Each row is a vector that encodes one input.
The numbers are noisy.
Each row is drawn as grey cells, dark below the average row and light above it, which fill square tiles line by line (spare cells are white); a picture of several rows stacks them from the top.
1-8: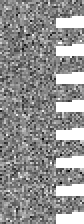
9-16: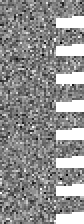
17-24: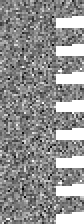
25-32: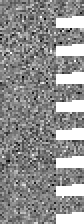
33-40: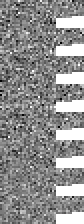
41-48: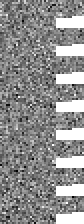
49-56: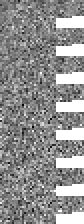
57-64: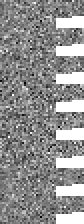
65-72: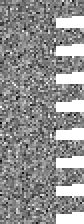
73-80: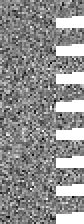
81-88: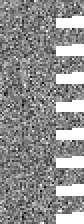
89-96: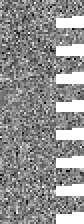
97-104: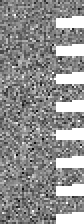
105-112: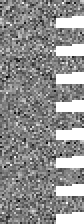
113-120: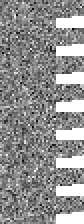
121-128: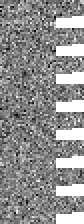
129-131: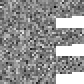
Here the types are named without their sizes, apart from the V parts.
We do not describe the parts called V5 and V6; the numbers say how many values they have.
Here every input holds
a node of a tree and a value of V5, together with either a node of a tree, or a value of V6.
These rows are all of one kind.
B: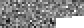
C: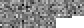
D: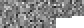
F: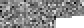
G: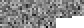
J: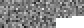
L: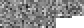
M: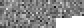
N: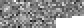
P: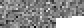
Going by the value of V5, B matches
F, L and N.
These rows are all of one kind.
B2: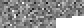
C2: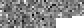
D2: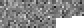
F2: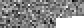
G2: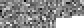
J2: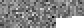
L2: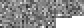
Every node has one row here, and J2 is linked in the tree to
D2 and F2.
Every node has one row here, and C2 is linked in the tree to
L2.
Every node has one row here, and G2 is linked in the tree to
B2.
